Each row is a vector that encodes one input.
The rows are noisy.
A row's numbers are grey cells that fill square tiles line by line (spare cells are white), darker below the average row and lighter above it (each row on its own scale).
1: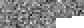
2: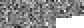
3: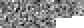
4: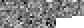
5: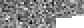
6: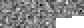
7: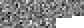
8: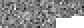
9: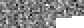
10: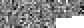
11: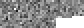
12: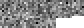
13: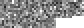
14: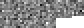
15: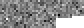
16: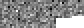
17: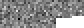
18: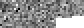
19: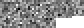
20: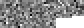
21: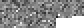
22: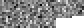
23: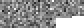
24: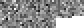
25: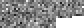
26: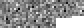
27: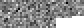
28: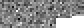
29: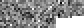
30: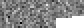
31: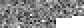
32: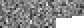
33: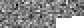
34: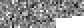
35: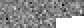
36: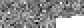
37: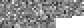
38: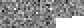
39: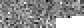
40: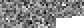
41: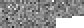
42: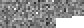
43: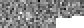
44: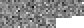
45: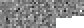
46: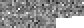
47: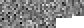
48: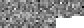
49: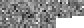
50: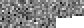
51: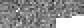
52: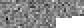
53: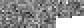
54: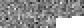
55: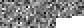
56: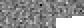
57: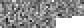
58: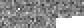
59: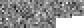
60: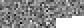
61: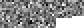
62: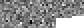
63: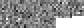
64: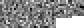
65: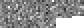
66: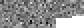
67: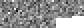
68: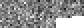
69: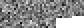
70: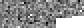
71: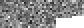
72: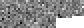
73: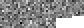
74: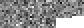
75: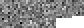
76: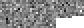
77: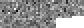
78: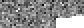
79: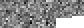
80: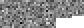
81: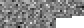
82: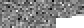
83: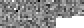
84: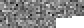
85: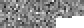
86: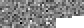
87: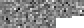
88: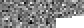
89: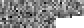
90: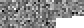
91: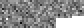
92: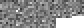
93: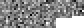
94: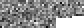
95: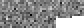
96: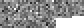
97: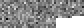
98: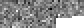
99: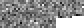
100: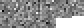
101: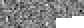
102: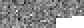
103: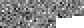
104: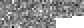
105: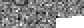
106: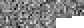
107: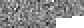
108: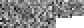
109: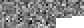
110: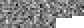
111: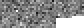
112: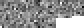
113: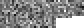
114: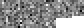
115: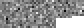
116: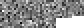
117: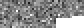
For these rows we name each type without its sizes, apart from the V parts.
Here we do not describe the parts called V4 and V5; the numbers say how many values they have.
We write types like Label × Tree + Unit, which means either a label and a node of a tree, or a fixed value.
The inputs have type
Bool × ((Tree + Unit) × V5 + Unit) × V4.
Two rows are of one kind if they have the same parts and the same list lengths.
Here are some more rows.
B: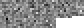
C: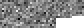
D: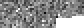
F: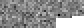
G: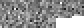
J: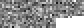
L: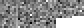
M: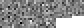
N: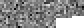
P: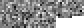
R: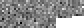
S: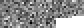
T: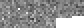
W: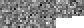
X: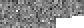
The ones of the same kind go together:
B, L, M, R, X
C, D, F, G, J, P, S
N, T, W

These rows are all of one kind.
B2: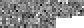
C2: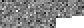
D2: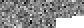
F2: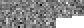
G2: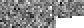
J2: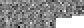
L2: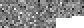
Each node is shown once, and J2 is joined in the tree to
C2.
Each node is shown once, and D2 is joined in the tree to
B2.
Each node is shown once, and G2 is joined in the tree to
F2.
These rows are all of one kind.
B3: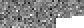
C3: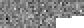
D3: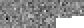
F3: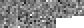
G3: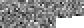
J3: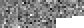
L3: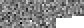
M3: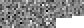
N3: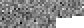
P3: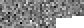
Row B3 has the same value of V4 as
F3 and J3.
